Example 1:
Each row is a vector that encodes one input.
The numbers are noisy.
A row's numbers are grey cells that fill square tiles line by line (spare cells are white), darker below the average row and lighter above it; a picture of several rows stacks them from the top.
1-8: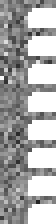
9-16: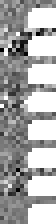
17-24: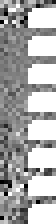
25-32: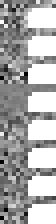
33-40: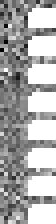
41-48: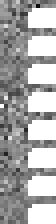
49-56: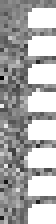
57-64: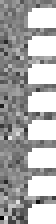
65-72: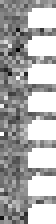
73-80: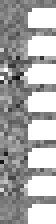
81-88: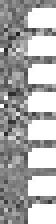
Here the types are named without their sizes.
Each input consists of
a point on a line.
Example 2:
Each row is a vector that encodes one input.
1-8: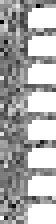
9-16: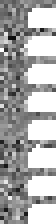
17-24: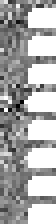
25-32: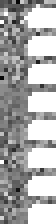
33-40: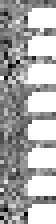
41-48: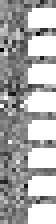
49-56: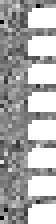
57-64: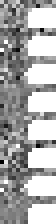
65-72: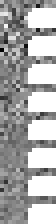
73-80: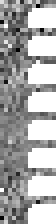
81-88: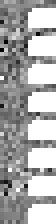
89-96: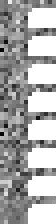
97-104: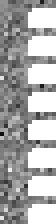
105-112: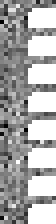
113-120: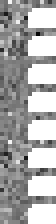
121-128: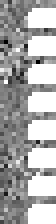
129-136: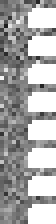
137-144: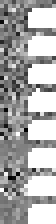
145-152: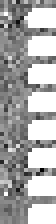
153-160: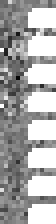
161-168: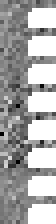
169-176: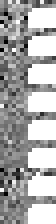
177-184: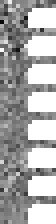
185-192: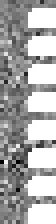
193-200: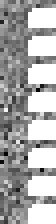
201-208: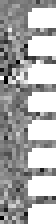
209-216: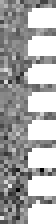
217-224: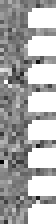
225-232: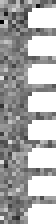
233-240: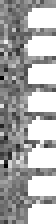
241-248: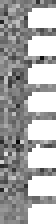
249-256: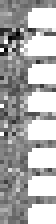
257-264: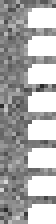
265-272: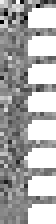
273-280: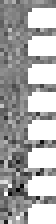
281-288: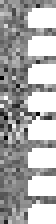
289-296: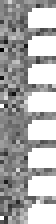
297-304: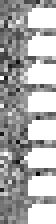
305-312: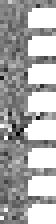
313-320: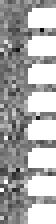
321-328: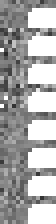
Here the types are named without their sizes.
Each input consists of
either a point on a circle, or a fixed value.
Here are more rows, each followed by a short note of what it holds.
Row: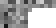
a fixed value
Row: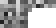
a fixed value
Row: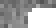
a point on a circle
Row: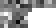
a point on a circle
